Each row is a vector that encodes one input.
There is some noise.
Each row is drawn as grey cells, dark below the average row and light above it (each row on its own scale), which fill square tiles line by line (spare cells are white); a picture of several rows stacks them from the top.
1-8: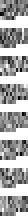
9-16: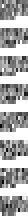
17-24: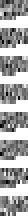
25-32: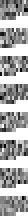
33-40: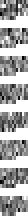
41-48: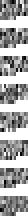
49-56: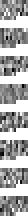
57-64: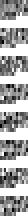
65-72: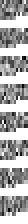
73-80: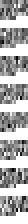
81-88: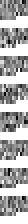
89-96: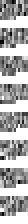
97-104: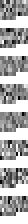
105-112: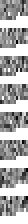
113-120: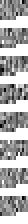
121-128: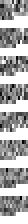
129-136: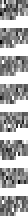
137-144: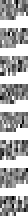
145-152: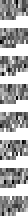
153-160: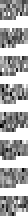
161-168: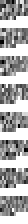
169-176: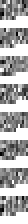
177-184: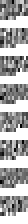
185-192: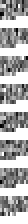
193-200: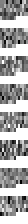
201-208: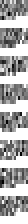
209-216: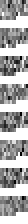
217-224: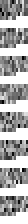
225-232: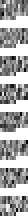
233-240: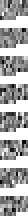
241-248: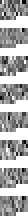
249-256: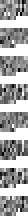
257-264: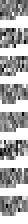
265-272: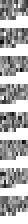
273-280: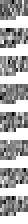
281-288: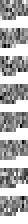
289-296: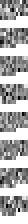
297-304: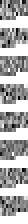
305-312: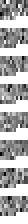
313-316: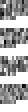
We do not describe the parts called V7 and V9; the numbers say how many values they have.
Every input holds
one of 6 labels, together with either a true/false value and a value of V7, or a value of V9.
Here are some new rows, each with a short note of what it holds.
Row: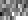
one of 6 labels and a value of V9
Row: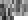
one of 6 labels and a value of V9
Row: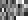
one of 6 labels, a true/false value and a value of V7
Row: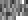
one of 6 labels and a value of V9
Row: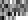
one of 6 labels and a value of V9
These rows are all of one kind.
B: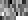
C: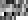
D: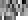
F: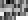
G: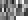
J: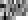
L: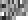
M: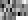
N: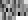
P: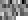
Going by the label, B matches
D and P.
